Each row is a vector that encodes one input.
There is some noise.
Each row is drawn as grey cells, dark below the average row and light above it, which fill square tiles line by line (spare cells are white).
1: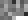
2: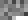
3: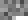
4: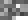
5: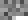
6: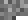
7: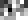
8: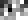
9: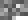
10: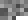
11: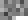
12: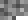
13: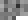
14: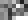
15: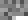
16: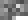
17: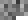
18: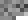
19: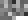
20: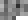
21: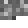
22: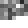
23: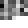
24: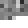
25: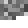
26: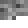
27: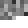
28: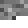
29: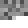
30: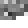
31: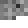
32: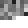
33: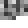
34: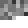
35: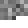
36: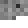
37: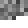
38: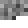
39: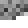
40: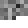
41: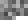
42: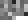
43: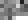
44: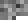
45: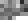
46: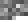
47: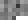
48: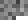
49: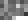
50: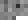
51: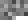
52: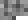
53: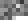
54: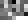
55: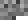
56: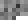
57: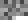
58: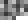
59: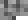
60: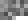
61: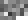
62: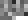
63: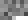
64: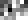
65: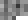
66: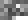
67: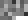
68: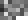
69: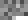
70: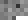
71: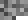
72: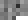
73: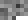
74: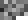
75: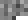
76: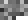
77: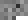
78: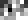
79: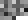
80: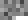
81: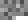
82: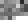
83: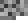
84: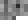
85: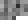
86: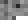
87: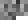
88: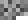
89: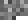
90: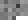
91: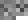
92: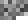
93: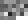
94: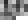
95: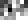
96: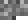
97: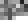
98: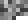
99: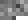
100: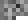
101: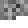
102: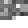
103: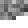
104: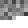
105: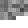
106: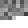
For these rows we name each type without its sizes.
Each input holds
a list of items, each a point on a line and a true/false value.
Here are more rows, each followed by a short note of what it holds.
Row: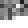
a list of one item
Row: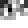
the empty list
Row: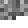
a list of two items
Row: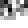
the empty list
